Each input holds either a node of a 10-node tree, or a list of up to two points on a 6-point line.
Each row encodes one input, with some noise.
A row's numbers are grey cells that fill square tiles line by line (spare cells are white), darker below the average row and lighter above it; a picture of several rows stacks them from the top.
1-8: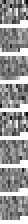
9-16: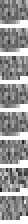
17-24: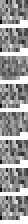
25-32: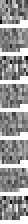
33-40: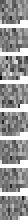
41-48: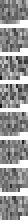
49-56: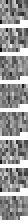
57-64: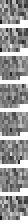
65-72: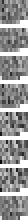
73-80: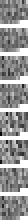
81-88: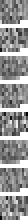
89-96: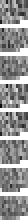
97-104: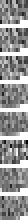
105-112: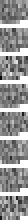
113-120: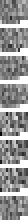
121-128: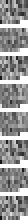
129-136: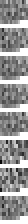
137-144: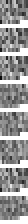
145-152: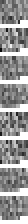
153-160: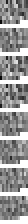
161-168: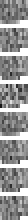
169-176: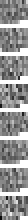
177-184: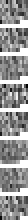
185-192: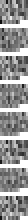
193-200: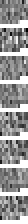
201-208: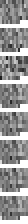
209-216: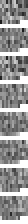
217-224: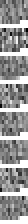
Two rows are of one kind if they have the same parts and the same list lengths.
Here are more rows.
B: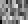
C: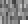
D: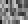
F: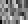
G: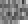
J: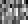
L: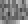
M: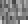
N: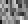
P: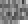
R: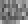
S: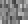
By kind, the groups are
B, D, F, N
C, M, S
G, L, P, R
J

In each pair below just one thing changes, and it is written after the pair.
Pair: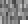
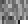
the place on the 6-point line in item 1 of the list
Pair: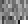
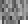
the place on the 6-point line in item 1 of the list
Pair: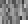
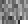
the place on the 6-point line in item 1 of the list
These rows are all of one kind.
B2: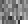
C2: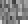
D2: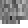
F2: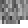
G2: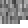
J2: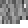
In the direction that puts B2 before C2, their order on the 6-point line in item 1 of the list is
B2, F2, D2, C2, G2, J2.
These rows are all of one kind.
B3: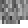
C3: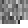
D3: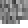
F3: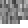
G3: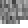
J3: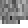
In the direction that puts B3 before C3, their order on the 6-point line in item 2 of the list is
J3, B3, G3, F3, D3, C3.
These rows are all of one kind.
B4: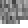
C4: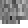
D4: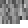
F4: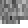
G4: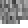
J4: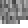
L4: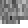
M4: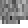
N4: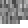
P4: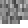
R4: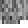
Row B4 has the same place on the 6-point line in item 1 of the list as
G4 and J4.
